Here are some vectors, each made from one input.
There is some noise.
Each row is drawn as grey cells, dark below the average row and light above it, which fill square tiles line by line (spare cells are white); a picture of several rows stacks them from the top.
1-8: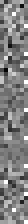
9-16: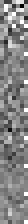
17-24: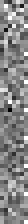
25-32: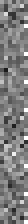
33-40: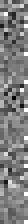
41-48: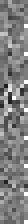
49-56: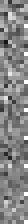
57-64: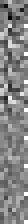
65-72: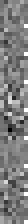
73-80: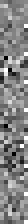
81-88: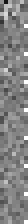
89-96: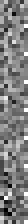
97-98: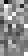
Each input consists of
a true/false value, together with either a point on a 5-point line, or a point on a 6-point line.
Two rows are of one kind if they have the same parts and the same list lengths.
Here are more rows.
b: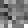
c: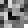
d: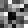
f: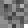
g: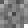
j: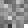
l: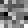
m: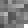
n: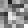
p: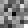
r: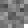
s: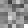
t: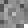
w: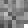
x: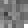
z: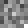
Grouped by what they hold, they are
b, c, f, n, p, r, s, t, x
d, g, j, l, m, w, z

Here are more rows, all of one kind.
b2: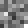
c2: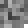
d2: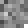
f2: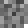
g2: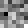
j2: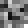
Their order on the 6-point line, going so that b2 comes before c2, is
f2, d2, j2, b2, c2, g2.
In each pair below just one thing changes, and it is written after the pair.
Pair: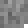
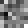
the true/false value
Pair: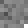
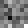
the place on the 5-point line
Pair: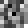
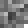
the true/false value
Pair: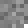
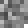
the place on the 5-point line
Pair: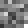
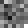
the true/false value
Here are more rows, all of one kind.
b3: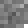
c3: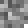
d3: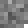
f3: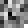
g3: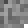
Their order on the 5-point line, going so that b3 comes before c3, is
b3, g3, c3, f3, d3.
